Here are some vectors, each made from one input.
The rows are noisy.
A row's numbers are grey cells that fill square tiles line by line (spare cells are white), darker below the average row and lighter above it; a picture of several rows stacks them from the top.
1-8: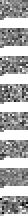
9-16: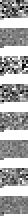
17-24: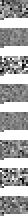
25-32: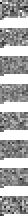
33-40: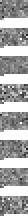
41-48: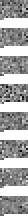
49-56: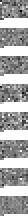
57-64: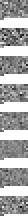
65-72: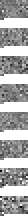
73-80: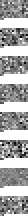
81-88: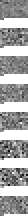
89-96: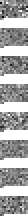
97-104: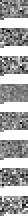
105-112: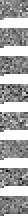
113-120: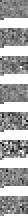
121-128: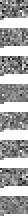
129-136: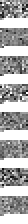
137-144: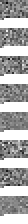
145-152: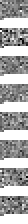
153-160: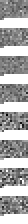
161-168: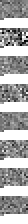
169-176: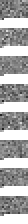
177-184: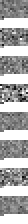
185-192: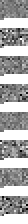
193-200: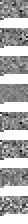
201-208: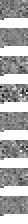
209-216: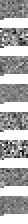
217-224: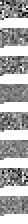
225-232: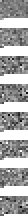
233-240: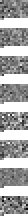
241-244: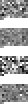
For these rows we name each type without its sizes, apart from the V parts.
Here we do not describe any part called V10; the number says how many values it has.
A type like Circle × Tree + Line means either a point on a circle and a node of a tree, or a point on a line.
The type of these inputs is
Bool × Circle × (Line + V10).
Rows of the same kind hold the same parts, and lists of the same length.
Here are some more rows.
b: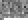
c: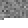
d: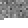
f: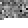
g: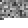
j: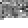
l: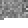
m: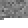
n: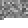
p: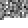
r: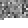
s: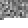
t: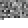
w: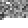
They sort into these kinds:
b, d, f, j, p, w
c, g, l, m, n, r, s, t

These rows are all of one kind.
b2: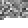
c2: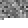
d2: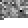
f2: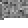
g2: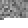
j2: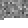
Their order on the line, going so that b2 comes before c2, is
g2, d2, j2, b2, f2, c2.
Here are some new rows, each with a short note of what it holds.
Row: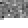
a point on a circle, a true/false value and a value of V10
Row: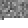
a point on a circle, a true/false value and a value of V10
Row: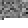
a point on a circle, a true/false value and a value of V10
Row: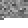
a point on a circle, a point on a line and a true/false value
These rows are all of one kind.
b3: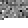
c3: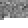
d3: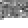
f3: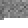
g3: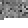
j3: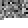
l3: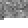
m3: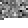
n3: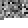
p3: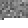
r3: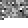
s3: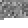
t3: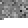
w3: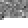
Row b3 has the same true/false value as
d3, r3 and s3.
